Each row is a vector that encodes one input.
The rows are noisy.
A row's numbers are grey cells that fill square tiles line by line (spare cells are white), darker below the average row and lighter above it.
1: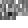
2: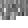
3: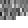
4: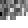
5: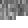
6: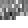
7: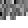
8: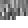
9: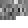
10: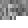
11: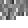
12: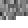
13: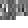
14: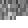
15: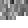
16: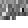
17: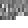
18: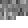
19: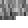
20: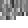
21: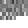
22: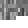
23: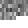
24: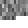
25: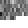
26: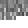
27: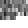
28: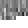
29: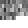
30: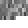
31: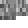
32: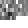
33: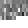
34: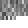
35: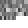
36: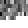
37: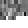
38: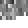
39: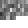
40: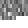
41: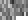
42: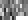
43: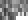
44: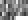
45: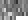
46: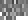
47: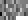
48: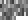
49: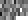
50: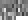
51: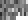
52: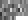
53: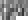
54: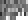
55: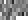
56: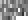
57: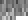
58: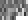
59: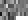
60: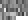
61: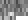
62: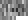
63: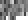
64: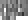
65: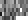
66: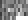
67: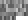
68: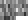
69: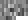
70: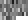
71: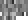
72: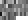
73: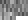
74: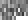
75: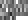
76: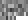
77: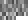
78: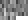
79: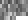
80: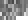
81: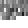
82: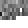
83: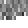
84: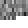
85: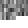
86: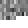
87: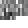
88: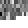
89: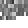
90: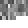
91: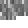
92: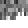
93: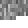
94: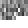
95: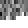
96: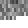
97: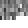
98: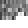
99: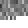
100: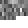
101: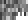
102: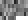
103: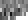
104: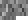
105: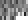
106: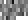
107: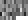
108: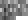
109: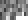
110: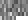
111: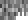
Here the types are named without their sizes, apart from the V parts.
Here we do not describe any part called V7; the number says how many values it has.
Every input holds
four true/false values, together with either a point on a line, or a value of V7.
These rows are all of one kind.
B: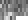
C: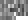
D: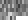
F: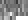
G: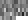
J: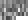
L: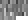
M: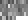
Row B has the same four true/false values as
D and F.
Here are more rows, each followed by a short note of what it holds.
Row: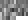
a point on a line and four true/false values
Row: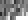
four true/false values and a value of V7
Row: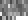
a point on a line and four true/false values
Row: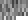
a point on a line and four true/false values
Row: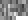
a point on a line and four true/false values
